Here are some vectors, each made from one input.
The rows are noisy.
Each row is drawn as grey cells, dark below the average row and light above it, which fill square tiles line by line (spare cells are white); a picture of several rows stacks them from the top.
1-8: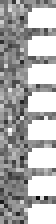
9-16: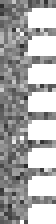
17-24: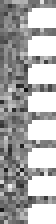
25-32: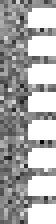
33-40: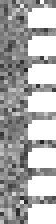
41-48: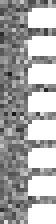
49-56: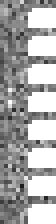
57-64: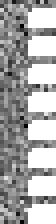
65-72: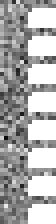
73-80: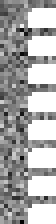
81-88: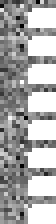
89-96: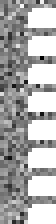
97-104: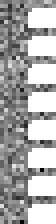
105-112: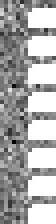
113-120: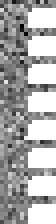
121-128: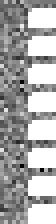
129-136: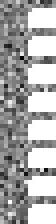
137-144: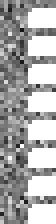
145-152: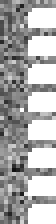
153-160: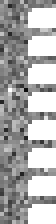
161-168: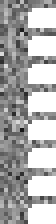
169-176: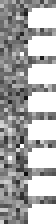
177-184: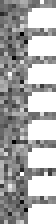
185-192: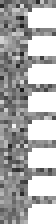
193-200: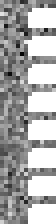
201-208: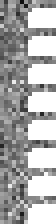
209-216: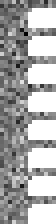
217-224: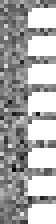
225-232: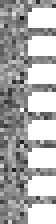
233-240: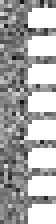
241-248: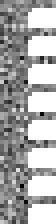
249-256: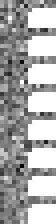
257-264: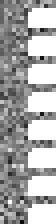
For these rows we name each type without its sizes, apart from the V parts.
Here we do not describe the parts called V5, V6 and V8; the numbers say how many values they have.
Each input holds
a value of V6 and a value of V8, together with either two labels and a true/false value, or a value of V5.
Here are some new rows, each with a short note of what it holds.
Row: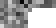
a value of V5, a value of V6 and a value of V8
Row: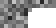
two labels, a true/false value, a value of V6 and a value of V8
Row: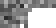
two labels, a true/false value, a value of V6 and a value of V8
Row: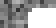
two labels, a true/false value, a value of V6 and a value of V8
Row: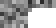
two labels, a true/false value, a value of V6 and a value of V8
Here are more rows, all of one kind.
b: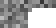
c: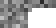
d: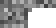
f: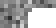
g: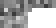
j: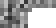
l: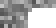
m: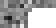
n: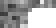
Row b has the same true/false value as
j, m and n.
